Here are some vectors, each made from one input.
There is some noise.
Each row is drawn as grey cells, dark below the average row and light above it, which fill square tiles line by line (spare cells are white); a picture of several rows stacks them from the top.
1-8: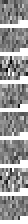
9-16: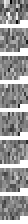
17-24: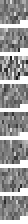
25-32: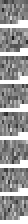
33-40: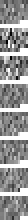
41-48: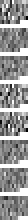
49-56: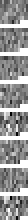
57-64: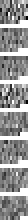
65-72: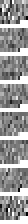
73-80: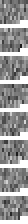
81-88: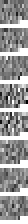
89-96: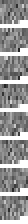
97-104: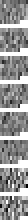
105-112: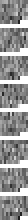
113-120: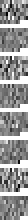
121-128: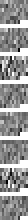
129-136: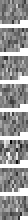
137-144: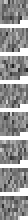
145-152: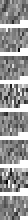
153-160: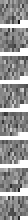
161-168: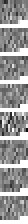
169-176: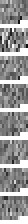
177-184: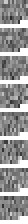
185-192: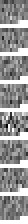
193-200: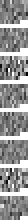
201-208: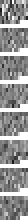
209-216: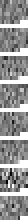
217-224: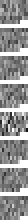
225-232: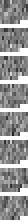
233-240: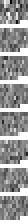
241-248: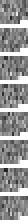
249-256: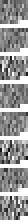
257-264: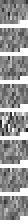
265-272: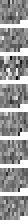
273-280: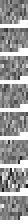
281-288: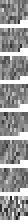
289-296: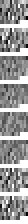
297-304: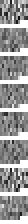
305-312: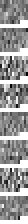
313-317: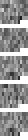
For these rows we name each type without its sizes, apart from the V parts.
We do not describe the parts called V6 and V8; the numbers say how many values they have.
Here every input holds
either a true/false value and a value of V6, or a list of items, each a point on a line and a value of V8.
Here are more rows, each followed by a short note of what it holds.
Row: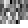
the empty list
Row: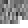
a list of one item
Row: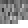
a list of one item
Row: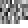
a true/false value and a value of V6
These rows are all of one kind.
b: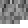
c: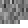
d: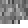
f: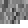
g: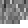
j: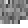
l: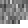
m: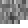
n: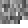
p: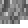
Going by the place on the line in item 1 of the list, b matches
c and g.
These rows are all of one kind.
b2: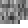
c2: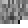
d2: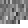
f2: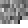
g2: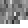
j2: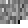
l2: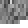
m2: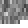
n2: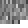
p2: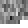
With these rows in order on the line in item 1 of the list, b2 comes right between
c2 and n2.
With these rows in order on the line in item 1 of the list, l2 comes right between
d2 and n2.
